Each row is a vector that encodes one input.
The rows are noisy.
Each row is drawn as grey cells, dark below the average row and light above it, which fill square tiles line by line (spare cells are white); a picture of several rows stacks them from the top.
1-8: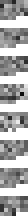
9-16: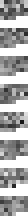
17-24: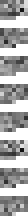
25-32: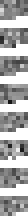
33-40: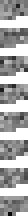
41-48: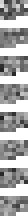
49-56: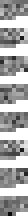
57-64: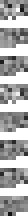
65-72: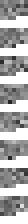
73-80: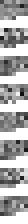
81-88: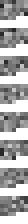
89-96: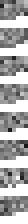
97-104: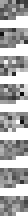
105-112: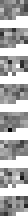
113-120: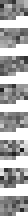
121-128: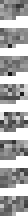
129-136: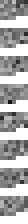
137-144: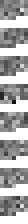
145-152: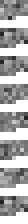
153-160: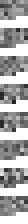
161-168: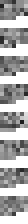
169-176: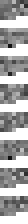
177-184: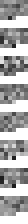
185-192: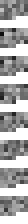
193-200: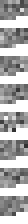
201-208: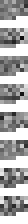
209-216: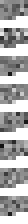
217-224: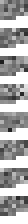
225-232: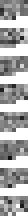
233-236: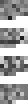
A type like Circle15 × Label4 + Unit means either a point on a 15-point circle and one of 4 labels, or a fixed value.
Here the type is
Label6 + Label7 × Label7.
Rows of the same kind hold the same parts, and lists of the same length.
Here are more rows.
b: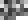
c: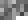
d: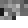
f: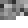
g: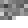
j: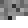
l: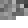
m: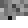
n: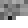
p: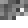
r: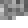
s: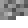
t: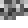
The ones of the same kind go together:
b, d, f, t
c, g, j, l, m, n, p, r, s

